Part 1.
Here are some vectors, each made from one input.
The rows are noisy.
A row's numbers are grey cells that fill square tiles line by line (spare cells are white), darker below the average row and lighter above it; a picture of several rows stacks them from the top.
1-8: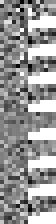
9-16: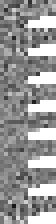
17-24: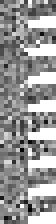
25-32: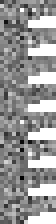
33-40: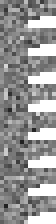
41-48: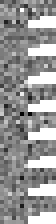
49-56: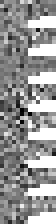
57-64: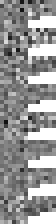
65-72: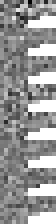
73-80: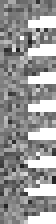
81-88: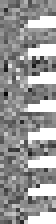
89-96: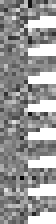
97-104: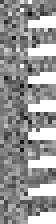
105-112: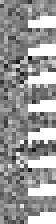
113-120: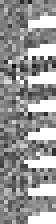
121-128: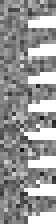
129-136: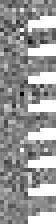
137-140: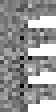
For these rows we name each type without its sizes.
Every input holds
either a fixed value, or four true/false values.
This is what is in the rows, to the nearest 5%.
About 5% of them hold a fixed value. The rest hold four true/false values.
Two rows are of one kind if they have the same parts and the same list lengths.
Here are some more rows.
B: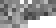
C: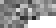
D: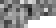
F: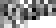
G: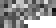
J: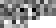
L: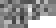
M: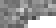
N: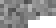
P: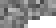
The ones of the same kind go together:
B, C, D, F, J, L, M, N, P
G

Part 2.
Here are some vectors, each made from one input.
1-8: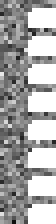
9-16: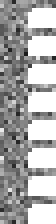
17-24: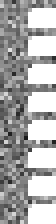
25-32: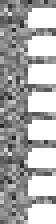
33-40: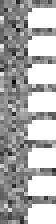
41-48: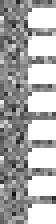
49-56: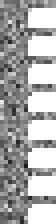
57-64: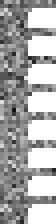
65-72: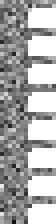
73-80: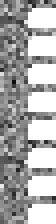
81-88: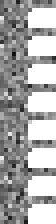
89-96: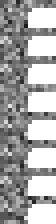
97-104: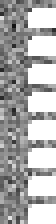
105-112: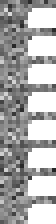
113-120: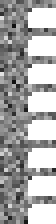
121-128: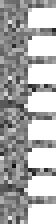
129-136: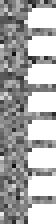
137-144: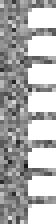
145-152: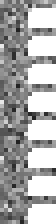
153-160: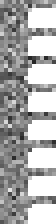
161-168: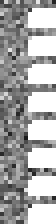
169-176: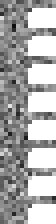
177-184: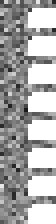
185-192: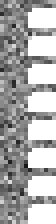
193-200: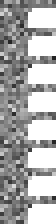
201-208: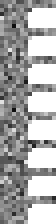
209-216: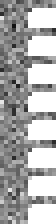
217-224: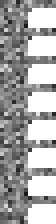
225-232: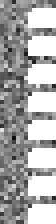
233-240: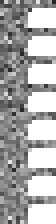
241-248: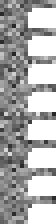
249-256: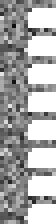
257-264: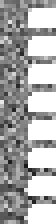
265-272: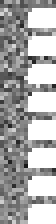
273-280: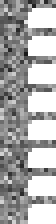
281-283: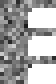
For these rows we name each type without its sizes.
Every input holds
a point on a line.
